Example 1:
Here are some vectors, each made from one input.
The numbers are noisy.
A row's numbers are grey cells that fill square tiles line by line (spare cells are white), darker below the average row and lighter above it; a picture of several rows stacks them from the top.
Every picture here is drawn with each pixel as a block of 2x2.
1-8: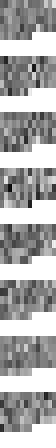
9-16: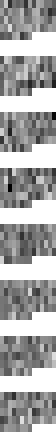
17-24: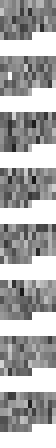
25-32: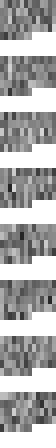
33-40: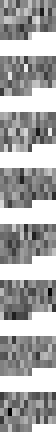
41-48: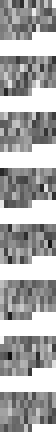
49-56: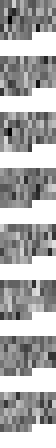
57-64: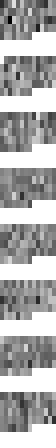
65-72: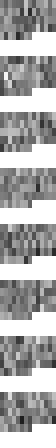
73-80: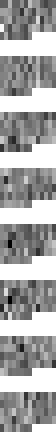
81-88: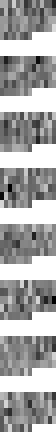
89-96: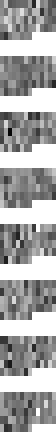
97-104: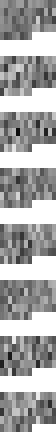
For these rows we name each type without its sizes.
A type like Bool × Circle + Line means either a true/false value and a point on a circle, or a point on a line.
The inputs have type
Bool × Line × Tree.
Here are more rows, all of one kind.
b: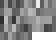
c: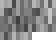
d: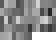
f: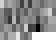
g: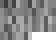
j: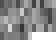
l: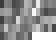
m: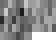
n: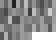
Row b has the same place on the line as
d, j and l.
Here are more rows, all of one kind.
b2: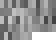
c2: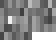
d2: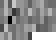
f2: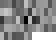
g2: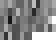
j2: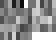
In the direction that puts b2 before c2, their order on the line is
d2, g2, b2, c2, f2, j2.
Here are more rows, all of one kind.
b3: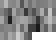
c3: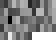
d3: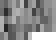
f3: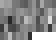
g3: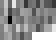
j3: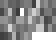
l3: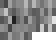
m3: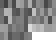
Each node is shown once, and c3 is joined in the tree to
d3.
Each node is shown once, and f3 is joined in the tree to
b3, d3 and l3.
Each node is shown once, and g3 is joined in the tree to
b3.
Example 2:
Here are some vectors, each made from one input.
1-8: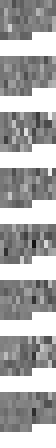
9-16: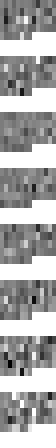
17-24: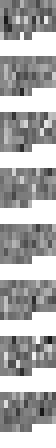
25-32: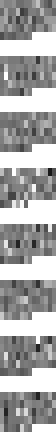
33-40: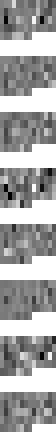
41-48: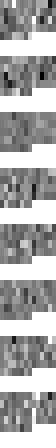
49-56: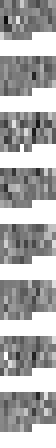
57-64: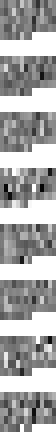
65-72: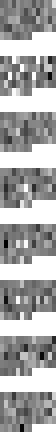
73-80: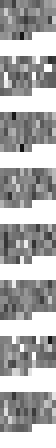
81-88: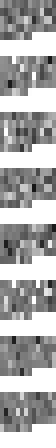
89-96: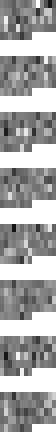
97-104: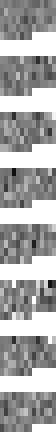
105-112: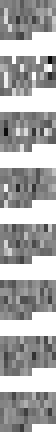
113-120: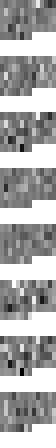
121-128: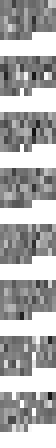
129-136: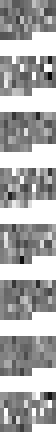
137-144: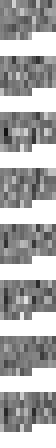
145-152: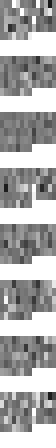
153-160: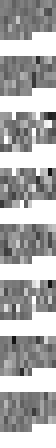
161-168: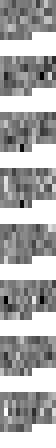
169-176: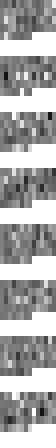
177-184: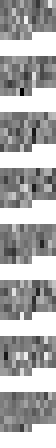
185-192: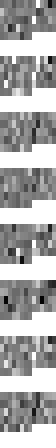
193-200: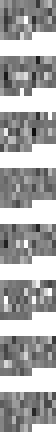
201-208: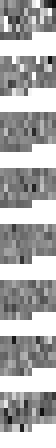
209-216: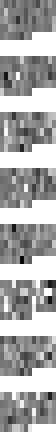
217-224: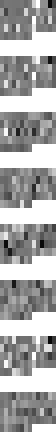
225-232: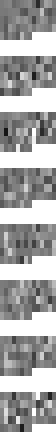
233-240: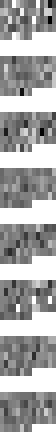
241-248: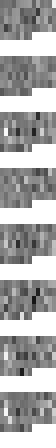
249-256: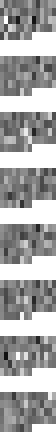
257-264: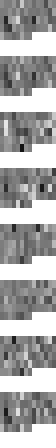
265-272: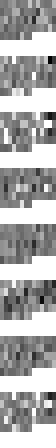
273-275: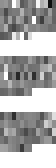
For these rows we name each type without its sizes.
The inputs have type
(Bool × Bool × Bool × Bool + Circle) × Line.
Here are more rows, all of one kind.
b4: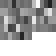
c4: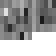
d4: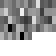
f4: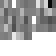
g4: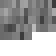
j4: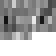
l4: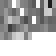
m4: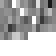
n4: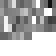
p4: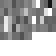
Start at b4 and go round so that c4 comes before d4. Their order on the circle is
b4, p4, n4, f4, l4, m4, j4, g4, c4, d4.
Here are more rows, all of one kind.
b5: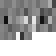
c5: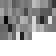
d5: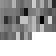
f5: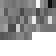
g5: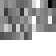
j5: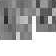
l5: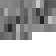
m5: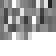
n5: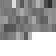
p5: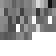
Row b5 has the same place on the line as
c5, d5 and j5.
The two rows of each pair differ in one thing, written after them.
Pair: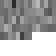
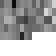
the place on the line
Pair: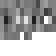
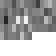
one of the four true/false values
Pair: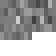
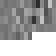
one of the four true/false values
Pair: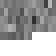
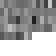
one of the four true/false values
